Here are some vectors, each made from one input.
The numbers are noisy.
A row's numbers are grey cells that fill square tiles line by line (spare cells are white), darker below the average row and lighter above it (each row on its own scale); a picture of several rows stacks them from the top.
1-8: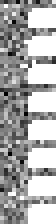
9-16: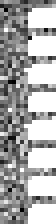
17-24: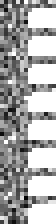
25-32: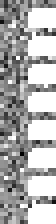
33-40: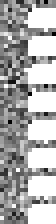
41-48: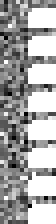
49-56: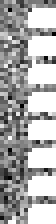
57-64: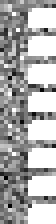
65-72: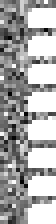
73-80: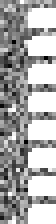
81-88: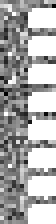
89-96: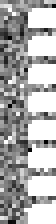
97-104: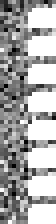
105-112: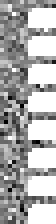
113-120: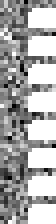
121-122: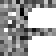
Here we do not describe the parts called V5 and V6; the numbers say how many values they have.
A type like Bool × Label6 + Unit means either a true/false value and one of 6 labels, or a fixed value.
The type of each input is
(Bool × Line4 + V5) × V6.
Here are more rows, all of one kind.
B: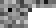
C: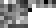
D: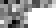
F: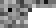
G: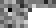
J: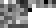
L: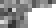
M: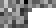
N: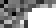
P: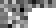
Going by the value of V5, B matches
F and L.
